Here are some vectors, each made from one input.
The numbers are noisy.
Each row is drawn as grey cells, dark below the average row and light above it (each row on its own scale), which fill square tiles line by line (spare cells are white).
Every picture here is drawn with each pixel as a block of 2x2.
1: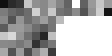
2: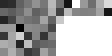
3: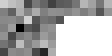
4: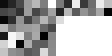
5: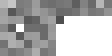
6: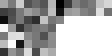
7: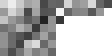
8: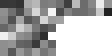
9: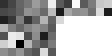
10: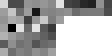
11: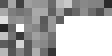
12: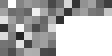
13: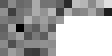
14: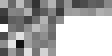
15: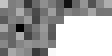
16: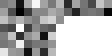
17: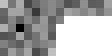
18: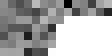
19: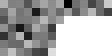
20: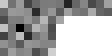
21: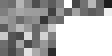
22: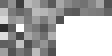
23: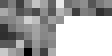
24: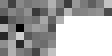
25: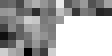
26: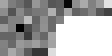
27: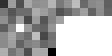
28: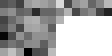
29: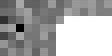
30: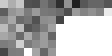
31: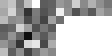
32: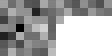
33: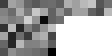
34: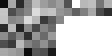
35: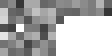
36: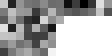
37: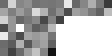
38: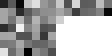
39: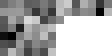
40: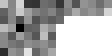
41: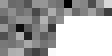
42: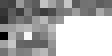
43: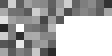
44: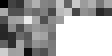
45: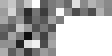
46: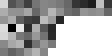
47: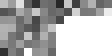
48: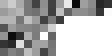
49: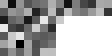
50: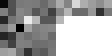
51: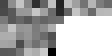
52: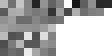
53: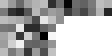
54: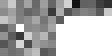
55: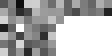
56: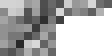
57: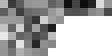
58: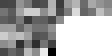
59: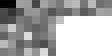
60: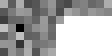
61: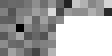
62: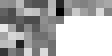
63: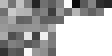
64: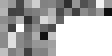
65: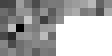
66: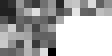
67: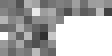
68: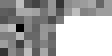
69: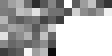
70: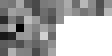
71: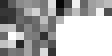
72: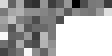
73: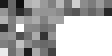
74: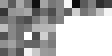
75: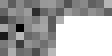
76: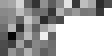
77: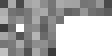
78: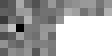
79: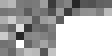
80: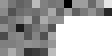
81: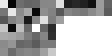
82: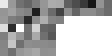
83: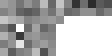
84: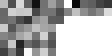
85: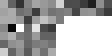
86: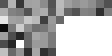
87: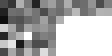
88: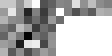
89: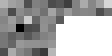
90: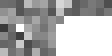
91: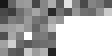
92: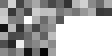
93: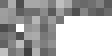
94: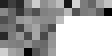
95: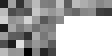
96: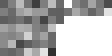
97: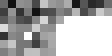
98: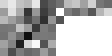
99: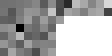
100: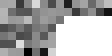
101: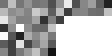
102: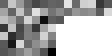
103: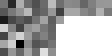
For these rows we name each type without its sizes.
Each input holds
a list of points on a circle.
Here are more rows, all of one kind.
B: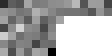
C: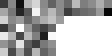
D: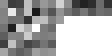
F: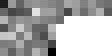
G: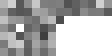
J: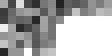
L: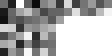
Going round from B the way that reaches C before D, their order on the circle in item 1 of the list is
B, F, C, G, J, D, L.
